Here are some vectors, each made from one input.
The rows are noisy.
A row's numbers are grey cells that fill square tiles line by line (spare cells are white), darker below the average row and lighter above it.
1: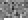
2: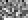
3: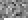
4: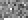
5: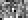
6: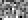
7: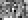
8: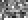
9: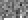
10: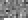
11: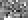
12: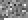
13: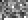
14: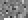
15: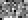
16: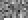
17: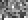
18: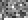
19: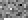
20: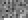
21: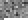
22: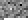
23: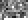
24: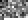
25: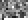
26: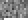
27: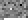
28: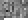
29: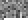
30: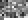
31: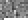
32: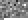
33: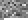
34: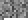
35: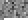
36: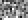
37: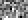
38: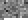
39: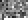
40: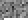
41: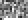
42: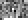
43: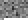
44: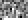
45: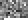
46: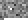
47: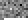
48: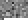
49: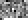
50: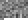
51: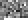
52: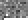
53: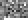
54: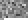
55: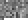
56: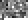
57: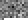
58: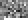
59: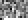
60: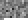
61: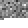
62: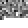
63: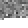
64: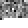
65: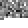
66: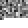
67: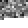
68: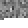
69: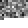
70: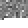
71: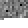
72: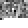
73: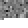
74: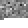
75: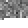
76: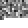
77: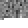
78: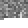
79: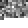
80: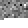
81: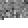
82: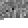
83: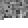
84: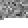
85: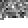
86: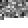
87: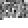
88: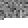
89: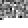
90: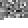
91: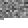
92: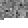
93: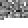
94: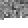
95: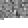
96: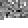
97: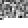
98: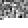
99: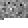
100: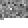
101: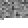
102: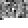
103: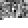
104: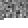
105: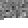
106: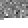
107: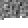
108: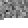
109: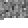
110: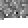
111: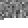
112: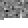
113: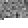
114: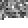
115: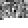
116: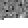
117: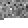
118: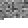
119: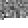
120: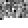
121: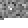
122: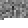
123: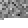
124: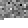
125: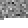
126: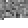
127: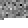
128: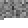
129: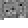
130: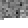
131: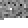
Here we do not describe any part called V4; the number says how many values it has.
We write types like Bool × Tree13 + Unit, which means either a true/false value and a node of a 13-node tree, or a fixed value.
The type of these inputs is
Line5 + List2(Bool × V4).
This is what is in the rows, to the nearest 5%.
About 30% of them hold a point on a 5-point line. The rest are lists of up to two items, each a true/false value and a value of V4: about 5% of all rows are empty, 20% hold one and 45% two.
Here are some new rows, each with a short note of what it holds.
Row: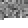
a list of two items
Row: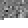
a list of two items
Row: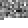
the empty list
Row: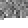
a list of two items
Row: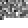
a point on a 5-point line
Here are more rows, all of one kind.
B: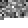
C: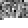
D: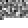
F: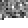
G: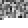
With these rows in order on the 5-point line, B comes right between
D and F.
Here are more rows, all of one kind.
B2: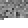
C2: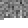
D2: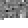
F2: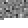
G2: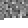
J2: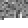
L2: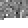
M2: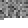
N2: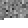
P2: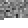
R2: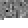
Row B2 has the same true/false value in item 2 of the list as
C2, L2 and R2.
